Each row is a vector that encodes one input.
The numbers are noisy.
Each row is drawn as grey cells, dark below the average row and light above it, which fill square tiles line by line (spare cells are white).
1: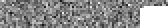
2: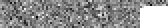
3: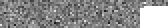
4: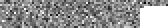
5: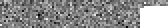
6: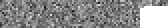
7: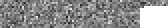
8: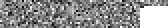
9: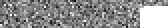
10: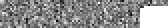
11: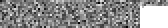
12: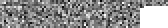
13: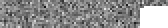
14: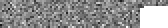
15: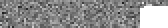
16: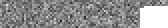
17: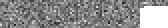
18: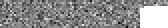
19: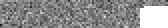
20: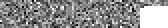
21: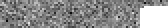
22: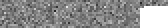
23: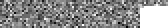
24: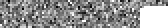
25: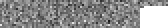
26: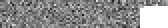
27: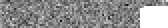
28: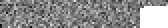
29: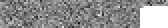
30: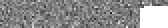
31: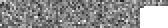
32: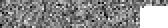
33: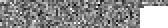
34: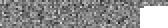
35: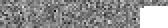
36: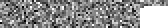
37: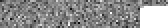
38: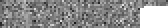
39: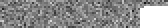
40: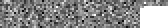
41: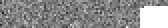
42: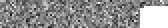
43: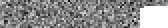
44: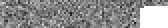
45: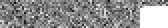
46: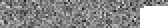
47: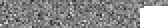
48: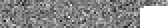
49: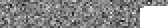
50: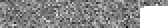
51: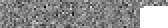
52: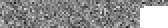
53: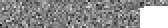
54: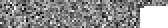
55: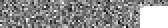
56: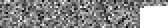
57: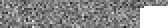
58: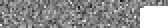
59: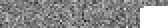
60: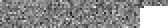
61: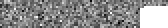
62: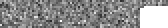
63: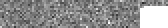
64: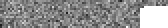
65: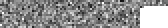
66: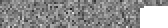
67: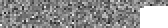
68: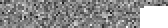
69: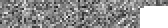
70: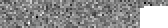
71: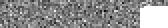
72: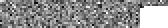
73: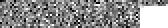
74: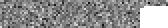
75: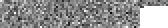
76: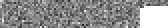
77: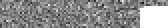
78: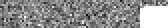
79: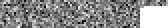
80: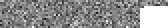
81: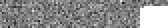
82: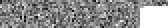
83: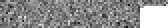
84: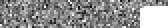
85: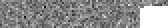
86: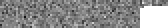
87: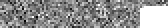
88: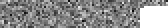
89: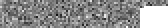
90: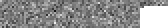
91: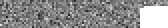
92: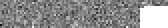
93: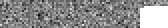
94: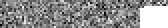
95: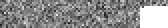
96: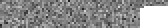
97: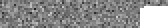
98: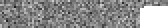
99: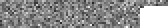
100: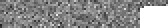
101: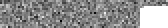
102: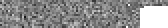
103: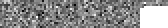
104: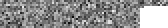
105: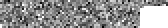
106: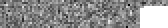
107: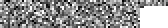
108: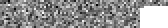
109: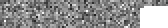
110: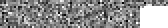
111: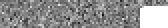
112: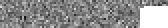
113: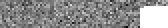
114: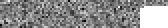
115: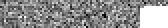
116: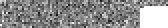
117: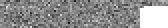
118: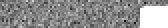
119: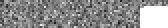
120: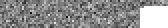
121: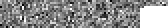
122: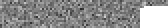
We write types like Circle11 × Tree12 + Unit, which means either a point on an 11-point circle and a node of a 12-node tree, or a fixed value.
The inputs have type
List3(Circle5 × Label4).
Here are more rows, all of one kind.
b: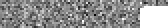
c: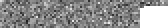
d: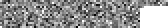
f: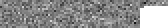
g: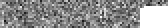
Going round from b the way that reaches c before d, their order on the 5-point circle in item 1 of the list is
b, c, g, d, f.
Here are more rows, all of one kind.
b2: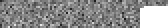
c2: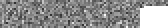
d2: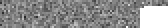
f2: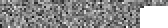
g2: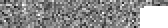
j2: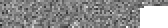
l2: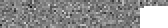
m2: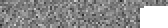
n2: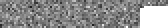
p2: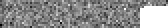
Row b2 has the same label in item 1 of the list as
f2, m2, n2 and p2.
